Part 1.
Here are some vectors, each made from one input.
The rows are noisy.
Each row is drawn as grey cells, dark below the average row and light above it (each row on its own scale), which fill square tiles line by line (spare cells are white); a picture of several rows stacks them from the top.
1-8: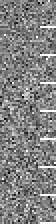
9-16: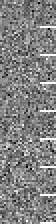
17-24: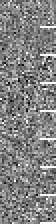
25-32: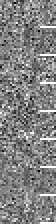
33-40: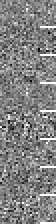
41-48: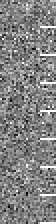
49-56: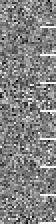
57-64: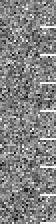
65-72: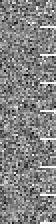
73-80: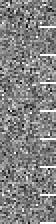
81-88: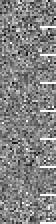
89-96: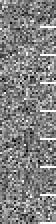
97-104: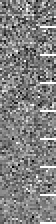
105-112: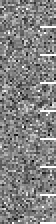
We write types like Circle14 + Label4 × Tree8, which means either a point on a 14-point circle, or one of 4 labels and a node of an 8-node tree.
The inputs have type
Bool × Label10 + Tree11.
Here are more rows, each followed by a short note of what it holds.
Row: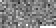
a node of an 11-node tree
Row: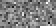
a node of an 11-node tree
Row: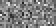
one of 10 labels and a true/false value
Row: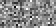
one of 10 labels and a true/false value
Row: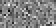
one of 10 labels and a true/false value
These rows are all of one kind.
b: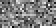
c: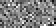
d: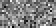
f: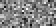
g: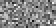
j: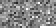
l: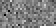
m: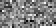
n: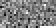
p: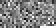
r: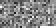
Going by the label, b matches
f and r.
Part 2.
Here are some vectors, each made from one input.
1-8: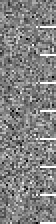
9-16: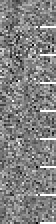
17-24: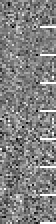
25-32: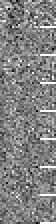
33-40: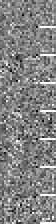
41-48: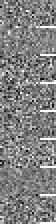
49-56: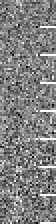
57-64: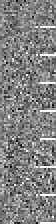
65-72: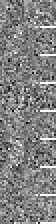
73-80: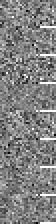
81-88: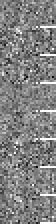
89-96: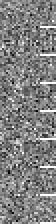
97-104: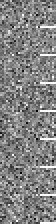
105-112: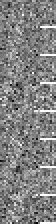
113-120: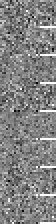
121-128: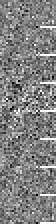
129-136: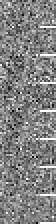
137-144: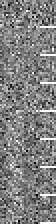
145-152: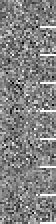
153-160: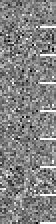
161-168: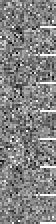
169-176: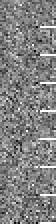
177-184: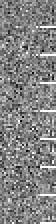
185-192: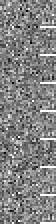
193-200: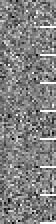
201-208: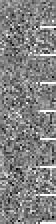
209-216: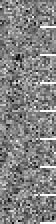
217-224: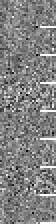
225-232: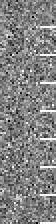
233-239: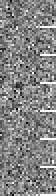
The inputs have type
Bool × Label10 × Tree11 + Unit.
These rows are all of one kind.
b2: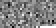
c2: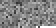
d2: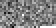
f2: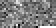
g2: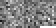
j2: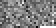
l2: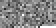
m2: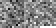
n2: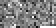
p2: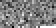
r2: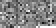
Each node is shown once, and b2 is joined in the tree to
c2 and r2.
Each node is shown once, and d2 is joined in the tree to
p2.
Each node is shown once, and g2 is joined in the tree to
r2.
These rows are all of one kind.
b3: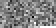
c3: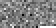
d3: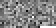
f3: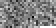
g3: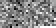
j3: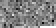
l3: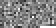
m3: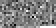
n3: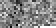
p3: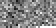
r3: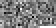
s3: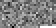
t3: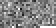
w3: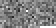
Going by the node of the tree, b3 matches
f3, g3, n3 and t3.
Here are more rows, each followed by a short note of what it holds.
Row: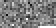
a fixed value
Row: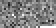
one of 10 labels, a node of an 11-node tree and a true/false value
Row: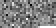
a fixed value
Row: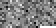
one of 10 labels, a node of an 11-node tree and a true/false value
